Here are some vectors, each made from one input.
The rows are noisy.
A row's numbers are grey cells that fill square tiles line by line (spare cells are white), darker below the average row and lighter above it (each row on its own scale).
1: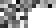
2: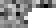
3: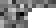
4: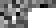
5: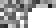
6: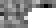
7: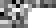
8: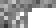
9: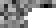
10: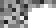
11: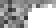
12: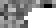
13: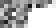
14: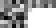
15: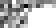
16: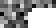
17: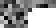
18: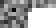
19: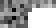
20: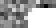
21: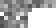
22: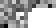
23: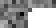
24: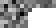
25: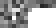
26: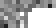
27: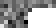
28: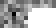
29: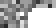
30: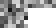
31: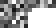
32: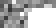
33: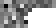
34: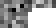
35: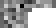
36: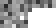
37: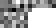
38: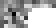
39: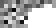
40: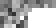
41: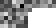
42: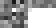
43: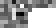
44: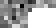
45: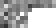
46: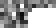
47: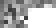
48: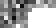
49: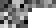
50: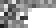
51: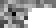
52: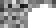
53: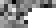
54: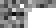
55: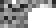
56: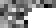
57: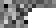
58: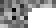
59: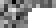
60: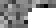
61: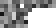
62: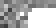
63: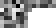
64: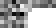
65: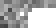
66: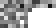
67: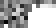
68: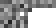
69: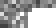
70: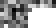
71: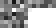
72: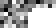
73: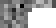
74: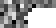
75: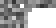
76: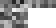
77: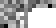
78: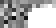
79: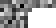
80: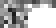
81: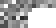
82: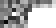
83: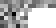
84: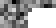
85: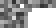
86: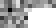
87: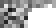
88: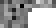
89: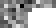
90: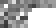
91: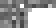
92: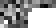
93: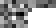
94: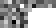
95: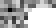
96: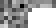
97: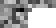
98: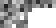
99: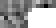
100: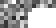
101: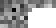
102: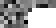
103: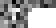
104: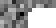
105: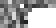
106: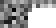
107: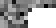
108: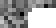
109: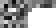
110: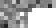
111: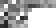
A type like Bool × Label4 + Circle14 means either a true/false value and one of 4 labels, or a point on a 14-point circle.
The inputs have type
(Label8 + Tree8) × Tree8.
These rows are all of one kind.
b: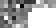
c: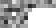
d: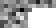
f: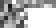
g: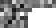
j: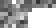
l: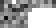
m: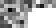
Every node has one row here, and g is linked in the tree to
l.
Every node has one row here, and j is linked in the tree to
b, c and l.
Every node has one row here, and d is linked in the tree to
b.
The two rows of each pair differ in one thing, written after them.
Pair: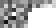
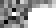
the node of the tree
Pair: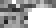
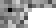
the node of the tree
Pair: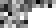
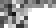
the node of the tree
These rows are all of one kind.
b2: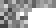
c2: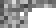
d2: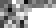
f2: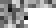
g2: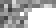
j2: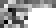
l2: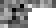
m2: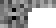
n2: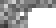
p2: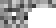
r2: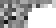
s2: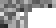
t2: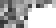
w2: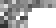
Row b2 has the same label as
n2, s2 and w2.
